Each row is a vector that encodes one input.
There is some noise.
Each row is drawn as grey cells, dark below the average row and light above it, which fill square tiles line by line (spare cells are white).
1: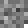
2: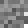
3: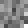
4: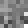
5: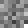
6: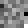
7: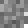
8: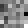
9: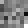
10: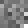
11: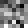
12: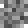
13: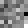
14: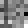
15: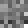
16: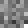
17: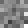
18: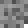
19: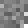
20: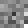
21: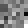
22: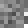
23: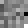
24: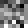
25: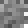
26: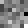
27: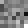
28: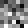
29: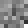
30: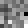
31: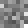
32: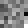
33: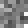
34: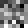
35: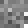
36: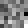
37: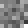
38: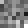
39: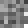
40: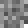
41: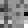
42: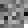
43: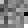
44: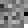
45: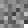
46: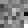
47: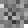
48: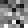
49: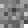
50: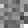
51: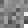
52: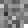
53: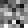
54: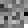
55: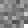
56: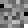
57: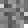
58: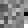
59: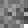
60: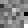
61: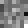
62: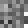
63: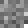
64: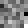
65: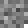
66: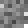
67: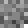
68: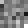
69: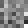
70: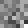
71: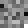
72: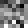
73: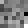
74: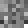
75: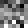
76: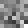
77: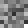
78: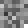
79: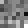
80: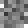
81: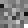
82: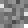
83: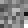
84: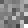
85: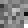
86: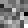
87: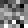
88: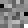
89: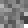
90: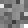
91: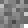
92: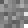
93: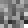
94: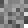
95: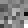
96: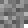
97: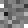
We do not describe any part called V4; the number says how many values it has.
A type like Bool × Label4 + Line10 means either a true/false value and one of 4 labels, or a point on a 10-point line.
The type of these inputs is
List2(Line5 × V4).
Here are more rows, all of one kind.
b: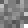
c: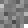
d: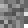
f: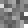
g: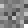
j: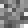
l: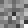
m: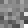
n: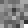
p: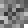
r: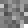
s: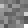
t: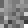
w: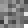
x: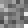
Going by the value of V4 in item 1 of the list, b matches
c, p, w and x.
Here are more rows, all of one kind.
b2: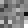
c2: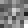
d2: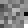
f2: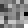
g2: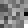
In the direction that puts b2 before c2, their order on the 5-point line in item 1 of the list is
b2, c2, d2, g2, f2.
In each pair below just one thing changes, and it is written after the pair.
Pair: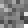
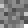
the place on the 5-point line in item 2 of the list
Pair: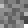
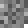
the value of V4 in item 1 of the list
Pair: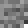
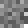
the place on the 5-point line in item 1 of the list
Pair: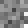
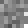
the value of V4 in item 1 of the list
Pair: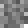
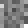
the value of V4 in item 2 of the list
